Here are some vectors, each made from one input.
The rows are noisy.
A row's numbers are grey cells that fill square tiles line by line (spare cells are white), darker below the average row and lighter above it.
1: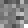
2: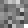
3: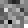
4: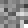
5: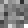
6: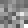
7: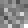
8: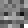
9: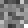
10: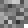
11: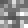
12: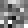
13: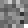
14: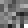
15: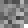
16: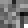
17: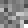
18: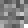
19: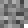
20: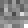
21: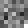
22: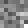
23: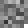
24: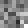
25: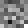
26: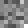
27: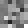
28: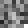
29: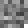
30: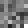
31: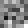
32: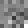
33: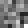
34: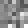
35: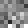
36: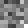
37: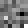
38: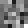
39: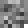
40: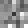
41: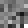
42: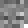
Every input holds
a point on a 6-point line and a true/false value.
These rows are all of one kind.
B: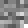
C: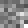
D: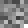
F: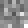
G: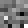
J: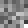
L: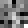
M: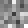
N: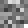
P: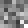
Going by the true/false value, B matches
D and F.
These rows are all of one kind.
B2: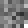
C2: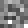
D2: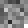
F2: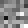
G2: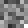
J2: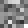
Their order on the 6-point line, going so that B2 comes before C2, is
G2, F2, D2, B2, C2, J2.
